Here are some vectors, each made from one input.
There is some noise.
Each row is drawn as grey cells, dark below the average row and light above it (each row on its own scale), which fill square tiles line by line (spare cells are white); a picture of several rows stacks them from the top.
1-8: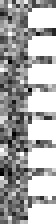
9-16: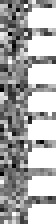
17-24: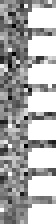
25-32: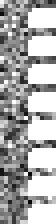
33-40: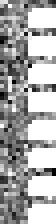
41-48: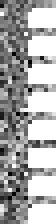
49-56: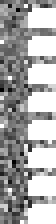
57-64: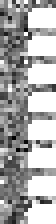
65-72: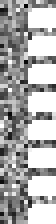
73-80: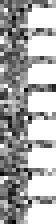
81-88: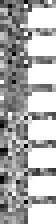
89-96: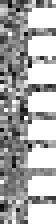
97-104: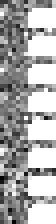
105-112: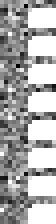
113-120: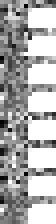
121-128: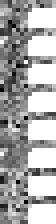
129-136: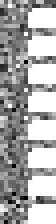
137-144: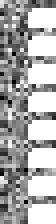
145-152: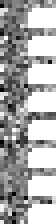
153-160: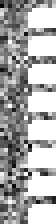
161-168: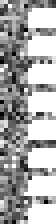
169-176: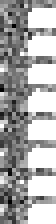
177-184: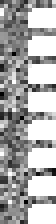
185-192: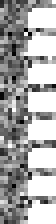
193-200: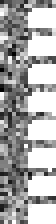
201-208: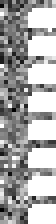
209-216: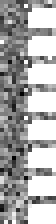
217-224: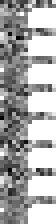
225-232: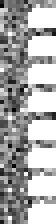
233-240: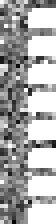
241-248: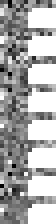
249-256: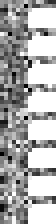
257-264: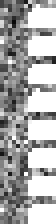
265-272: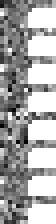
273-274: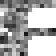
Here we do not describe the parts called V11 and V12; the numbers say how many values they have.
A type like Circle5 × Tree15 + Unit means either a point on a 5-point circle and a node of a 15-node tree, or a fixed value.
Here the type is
Bool × Line8 × V12 + V11.
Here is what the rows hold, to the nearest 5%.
About 70% of them hold a point on an 8-point line, a true/false value and a value of V12. The rest hold a value of V11.
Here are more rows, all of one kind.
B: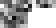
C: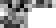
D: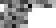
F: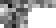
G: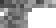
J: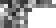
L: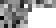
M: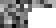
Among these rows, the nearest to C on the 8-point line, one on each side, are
G and J.
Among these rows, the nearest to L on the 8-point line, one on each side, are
D and M.
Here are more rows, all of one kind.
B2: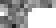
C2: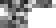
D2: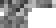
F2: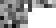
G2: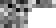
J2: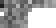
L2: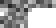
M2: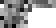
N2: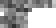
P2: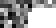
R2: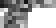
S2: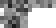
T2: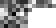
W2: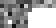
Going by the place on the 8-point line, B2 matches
J2, L2 and N2.
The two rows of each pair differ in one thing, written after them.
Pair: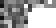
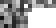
the true/false value
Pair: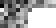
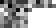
the true/false value
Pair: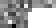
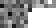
the true/false value
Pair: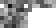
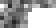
the value of V12
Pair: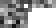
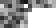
the place on the 8-point line
